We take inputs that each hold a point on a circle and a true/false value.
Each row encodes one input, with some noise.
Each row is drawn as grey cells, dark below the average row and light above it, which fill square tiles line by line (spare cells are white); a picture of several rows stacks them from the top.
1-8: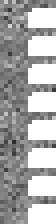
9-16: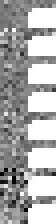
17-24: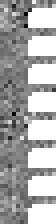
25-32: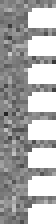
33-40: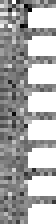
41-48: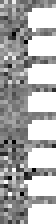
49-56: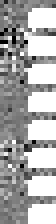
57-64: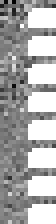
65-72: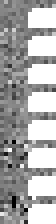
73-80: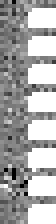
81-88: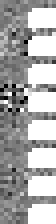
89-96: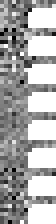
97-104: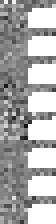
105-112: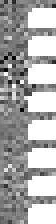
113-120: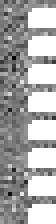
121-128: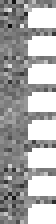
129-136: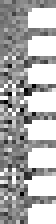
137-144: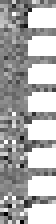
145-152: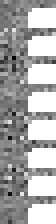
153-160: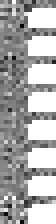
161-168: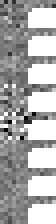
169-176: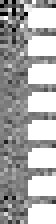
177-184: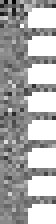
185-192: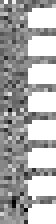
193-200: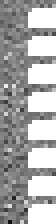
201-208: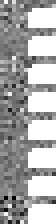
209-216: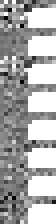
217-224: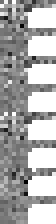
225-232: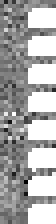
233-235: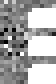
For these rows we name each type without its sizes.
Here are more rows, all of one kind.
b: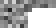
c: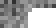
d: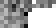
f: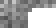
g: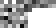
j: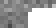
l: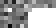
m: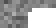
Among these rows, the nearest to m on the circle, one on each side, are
c and l.
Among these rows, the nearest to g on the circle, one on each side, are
b and d.
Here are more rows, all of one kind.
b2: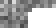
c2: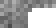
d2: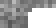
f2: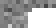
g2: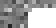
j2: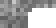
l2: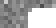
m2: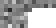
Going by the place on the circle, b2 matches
c2 and g2.
